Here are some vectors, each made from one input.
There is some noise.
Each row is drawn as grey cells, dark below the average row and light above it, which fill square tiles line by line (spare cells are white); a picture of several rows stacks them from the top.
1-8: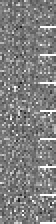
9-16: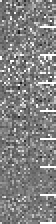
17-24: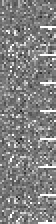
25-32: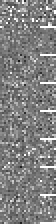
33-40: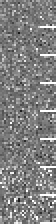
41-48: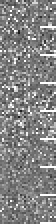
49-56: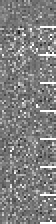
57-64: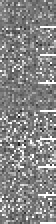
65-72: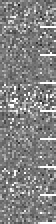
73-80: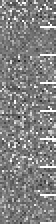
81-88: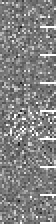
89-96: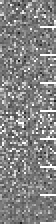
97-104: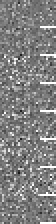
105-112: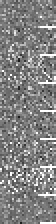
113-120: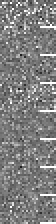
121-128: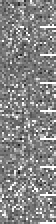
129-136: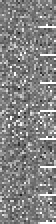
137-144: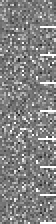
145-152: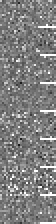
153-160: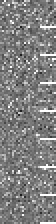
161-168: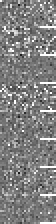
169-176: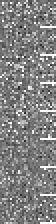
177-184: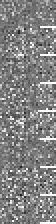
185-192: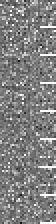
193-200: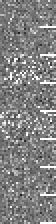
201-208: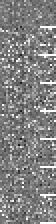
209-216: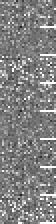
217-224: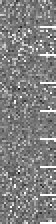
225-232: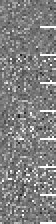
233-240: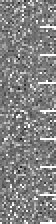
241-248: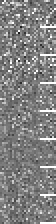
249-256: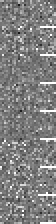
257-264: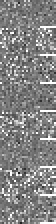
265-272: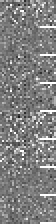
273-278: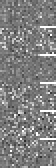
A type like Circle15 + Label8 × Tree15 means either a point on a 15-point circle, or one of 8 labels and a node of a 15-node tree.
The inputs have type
Bool × Bool × Bool + Circle9 + Unit.
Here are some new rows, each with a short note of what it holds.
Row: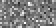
a fixed value
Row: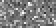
a fixed value
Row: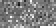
a point on a 9-point circle
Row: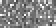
three true/false values
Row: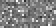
a point on a 9-point circle
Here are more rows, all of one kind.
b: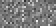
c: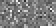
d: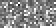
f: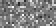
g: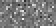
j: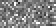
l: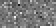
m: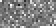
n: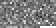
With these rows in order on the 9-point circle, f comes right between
c and m.
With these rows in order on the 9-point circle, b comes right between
g and j.
